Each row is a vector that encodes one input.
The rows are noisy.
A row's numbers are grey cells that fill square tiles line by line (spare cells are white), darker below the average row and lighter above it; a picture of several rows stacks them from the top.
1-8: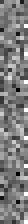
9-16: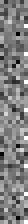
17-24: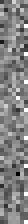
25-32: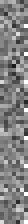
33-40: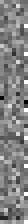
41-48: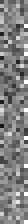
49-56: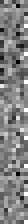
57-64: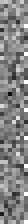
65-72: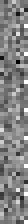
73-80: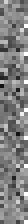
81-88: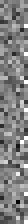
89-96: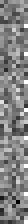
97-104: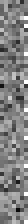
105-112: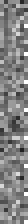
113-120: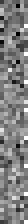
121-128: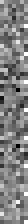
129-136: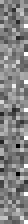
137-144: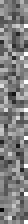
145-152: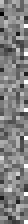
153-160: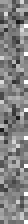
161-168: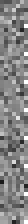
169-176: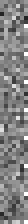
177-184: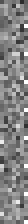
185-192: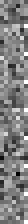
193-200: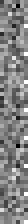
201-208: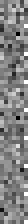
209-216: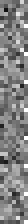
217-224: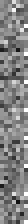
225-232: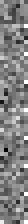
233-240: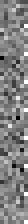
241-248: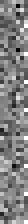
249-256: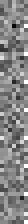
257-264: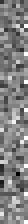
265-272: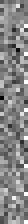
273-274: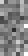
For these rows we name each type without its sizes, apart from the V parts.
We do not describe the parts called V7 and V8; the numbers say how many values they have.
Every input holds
a value of V7, together with either a point on a circle and a point on a line, or a value of V8.
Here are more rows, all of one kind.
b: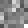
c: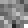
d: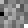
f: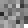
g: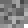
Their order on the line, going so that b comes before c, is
b, g, f, d, c.
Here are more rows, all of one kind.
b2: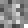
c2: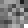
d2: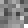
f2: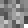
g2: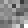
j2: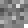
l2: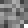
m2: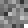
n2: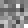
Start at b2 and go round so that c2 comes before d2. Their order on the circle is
b2, j2, n2, g2, c2, l2, m2, d2, f2.
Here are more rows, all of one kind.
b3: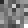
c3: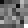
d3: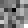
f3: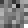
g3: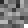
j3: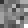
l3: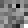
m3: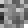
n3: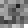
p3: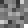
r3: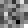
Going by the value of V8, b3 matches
c3, d3 and j3.
